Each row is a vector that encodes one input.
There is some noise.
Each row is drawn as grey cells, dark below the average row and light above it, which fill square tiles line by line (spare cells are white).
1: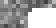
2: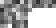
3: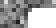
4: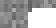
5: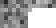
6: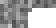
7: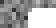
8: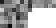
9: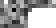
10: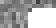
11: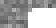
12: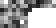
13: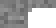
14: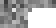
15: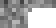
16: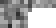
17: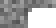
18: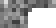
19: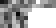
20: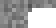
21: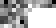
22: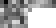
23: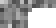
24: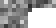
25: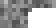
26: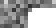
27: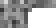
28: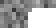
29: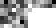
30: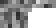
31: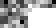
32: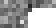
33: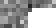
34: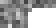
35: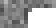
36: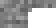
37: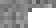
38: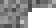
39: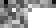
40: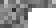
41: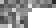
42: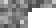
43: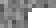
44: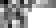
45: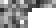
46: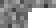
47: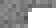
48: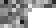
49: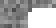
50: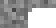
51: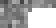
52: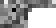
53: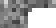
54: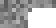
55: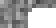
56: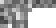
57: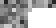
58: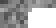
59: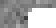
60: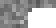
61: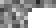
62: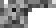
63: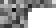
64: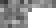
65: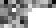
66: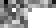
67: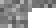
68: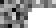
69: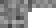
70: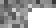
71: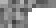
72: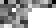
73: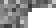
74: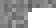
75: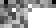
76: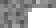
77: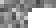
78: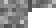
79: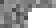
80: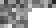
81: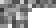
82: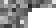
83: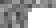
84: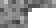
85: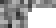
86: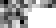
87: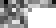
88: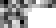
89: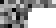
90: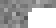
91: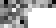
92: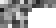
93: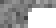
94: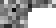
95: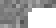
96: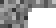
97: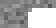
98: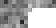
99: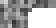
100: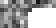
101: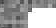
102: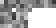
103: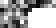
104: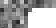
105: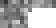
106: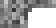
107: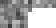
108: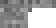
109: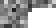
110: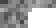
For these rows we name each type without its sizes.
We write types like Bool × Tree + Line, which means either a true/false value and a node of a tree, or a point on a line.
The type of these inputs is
(Circle + Unit) × Tree × (Tree + Unit).
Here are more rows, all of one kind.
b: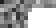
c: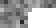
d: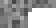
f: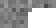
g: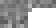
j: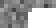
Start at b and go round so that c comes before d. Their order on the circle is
b, g, j, f, c, d.
